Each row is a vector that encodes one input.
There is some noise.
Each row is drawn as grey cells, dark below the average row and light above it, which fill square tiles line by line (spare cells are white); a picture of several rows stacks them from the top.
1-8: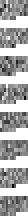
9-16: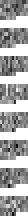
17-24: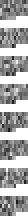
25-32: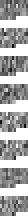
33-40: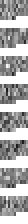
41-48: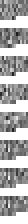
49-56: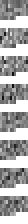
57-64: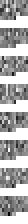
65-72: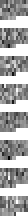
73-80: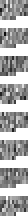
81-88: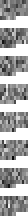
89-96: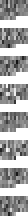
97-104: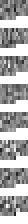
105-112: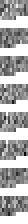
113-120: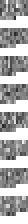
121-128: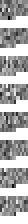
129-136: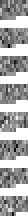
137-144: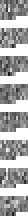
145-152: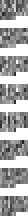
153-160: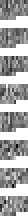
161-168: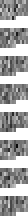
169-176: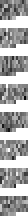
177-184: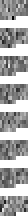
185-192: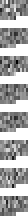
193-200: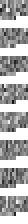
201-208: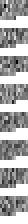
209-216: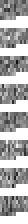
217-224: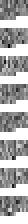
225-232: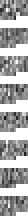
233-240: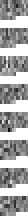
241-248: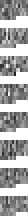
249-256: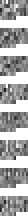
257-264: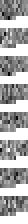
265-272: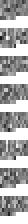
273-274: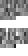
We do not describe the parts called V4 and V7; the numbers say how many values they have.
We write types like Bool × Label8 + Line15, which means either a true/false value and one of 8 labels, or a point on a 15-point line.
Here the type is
(Bool × Bool × Bool + (Circle6 + V4) × V7) × Line5.
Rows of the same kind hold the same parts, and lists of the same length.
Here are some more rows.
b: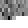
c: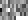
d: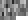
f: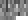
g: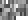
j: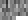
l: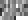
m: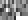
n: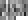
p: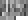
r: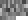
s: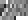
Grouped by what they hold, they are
b, c, d, g, m
f, j, l, s
n, p, r

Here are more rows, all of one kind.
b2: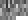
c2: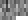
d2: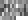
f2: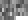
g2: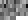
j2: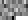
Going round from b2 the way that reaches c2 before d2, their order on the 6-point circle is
b2, g2, f2, j2, c2, d2.
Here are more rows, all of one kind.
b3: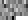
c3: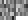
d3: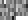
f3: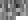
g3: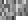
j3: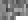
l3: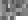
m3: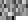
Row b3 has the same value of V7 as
j3 and l3.
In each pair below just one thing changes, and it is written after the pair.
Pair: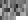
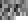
the place on the 5-point line
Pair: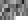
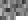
the place on the 5-point line
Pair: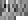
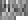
the value of V4
